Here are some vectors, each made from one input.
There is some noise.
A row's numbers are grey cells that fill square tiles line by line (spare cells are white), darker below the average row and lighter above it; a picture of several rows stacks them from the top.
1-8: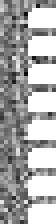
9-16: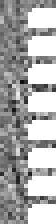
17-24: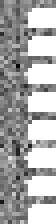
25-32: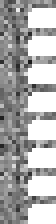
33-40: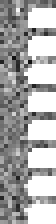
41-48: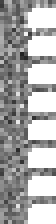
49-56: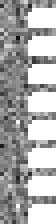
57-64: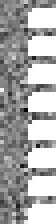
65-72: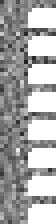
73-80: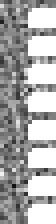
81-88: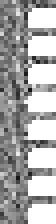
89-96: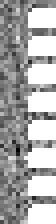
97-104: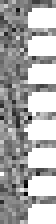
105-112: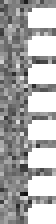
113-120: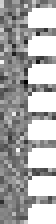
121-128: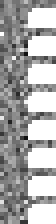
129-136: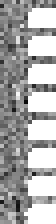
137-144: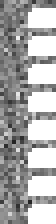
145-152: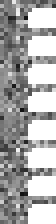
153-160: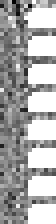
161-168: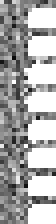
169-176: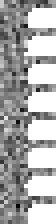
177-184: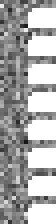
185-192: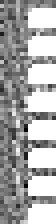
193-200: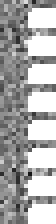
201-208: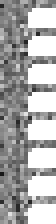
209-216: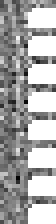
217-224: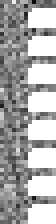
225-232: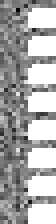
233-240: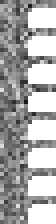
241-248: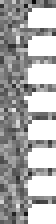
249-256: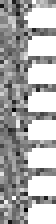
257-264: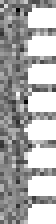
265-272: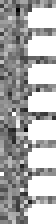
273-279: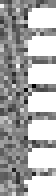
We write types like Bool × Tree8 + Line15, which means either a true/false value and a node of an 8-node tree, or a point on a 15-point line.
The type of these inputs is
Line10 × (Line10 + Line12).
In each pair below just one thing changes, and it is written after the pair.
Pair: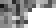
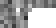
the place on the 10-point line
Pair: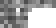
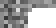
the place on the 12-point line
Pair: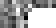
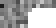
the place on the 10-point line
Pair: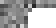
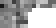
the place on the 10-point line
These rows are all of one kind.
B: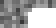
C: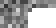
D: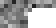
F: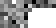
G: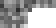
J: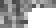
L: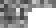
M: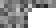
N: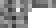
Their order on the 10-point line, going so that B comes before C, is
J, B, G, F, D, M, C, L, N.
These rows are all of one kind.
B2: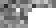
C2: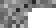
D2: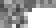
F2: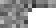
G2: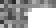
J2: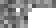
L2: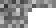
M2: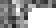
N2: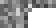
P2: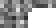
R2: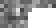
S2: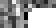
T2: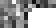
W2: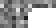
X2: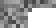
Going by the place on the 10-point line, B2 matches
L2, P2, R2 and W2.
